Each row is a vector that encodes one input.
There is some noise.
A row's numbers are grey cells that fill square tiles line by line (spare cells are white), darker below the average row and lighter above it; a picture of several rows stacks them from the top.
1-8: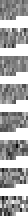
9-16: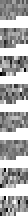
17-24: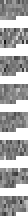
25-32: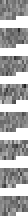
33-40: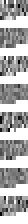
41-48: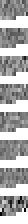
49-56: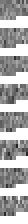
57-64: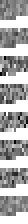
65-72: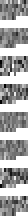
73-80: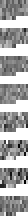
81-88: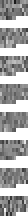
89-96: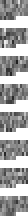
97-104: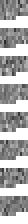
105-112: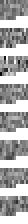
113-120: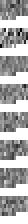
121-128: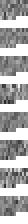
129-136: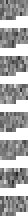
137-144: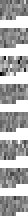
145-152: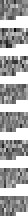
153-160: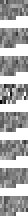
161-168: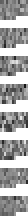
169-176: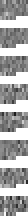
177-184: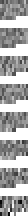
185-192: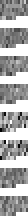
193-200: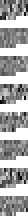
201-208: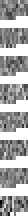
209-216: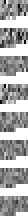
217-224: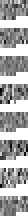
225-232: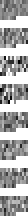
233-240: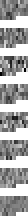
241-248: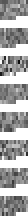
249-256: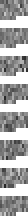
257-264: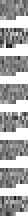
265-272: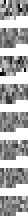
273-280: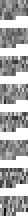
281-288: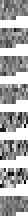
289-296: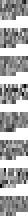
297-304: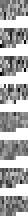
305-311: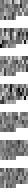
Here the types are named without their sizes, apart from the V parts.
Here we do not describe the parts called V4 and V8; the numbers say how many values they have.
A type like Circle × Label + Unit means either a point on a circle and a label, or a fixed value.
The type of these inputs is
Bool × V8 + List(Line × V4).
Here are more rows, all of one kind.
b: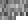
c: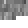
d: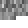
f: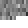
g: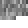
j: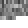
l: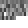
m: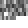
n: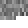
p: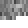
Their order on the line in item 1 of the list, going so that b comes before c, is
l, f, g, p, d, b, m, n, j, c.
